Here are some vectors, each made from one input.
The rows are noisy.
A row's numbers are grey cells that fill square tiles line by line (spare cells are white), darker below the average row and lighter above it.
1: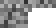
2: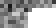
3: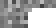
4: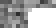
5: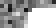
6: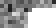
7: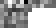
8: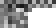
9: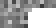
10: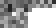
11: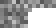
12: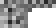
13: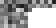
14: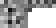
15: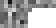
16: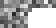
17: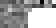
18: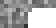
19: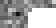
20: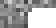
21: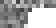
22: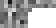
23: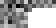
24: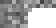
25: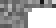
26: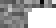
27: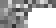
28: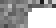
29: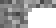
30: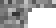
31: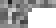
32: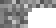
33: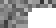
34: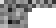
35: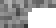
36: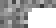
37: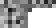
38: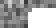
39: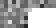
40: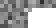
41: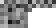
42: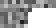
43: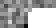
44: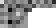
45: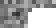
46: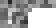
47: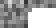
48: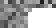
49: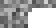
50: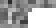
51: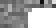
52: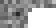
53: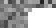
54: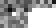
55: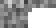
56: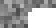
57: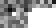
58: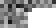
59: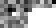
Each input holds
either a point on a 4-point line, or a point on an 8-point line.
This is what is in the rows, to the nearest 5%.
About 30% of them hold a point on a 4-point line. The rest hold a point on an 8-point line.
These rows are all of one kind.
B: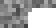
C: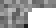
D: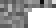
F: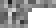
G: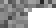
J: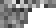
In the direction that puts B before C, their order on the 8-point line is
F, J, D, G, B, C.
